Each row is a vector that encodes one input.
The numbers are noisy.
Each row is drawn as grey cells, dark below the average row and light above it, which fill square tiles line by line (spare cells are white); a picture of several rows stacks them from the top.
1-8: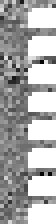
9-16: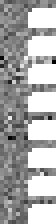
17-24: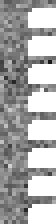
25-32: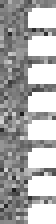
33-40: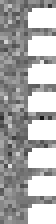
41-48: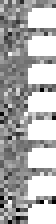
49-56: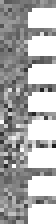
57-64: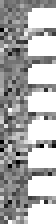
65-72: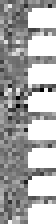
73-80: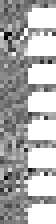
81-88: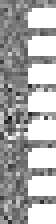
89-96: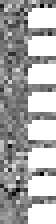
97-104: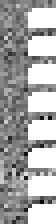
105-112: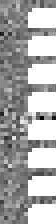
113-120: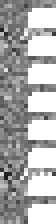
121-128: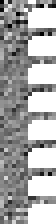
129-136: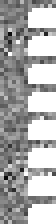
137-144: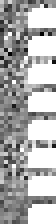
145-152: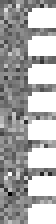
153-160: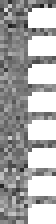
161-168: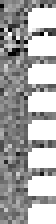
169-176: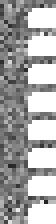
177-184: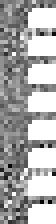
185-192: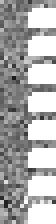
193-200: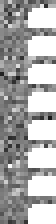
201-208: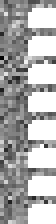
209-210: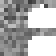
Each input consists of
either two labels (each one of 12), or a point on a 6-point line.
